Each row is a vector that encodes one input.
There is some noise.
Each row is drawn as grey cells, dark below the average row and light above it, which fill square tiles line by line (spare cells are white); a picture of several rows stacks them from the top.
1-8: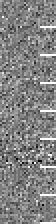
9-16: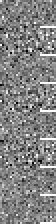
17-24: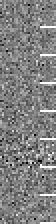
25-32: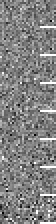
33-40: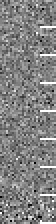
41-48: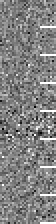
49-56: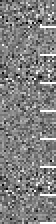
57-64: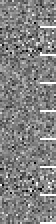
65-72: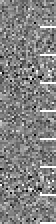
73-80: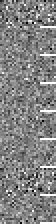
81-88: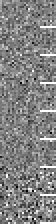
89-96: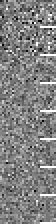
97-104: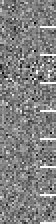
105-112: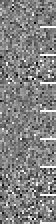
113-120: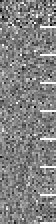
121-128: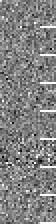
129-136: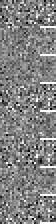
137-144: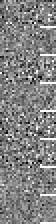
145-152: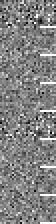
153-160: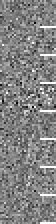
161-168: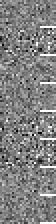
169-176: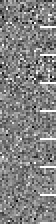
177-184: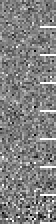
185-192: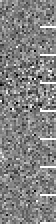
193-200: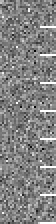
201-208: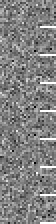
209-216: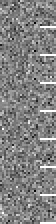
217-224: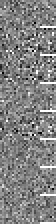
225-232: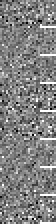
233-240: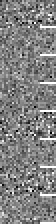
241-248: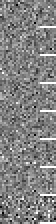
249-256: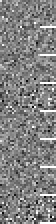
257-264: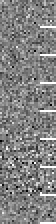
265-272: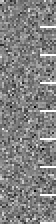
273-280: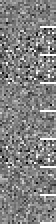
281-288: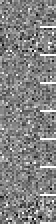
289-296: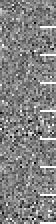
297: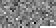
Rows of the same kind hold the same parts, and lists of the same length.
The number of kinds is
2.
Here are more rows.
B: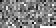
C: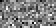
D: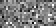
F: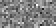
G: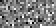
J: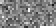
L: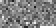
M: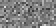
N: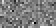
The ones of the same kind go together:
B, C, D, G
F, J, L, M, N

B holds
one of 8 labels and a point on a 4-point line.
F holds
one of 8 labels and four true/false values.
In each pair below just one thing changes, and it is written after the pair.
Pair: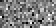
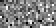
the label
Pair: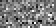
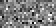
the label
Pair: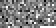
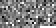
the label
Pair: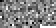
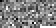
the place on the 4-point line
